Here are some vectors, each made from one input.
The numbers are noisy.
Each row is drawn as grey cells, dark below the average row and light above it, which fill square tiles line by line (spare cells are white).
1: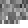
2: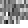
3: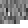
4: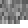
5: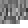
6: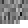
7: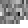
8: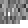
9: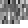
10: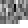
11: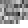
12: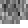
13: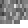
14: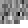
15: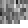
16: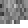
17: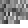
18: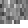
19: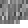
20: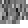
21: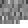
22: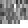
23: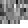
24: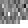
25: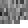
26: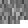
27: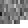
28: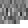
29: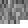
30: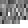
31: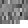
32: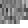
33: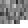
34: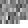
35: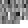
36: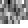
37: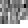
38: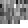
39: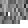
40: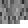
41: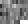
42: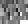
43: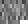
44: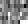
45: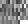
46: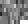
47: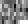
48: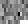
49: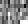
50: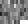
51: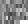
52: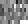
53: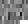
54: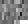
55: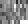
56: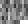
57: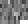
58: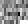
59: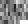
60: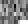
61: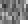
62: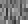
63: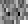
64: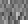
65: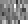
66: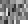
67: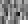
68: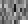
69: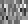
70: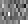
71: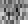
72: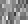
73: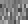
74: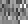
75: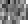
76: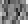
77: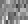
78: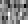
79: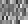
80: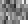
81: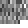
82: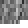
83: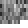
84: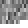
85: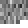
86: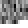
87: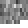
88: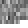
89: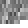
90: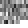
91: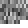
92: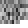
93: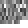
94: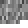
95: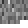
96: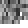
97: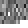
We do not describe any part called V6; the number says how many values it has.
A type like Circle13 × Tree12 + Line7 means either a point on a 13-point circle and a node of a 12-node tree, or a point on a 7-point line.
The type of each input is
(Line5 + V6) × Tree7.
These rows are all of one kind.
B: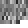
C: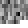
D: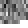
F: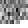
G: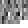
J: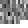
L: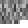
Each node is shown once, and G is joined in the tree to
C.
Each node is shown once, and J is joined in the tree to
D and F.
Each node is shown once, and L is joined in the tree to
B and D.
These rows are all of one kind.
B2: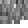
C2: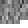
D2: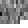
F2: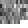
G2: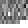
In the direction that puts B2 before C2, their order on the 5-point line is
D2, F2, B2, G2, C2.
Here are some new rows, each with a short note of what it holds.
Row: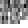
a node of a 7-node tree and a value of V6
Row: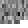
a node of a 7-node tree and a value of V6
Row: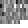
a point on a 5-point line and a node of a 7-node tree
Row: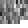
a point on a 5-point line and a node of a 7-node tree
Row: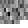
a node of a 7-node tree and a value of V6
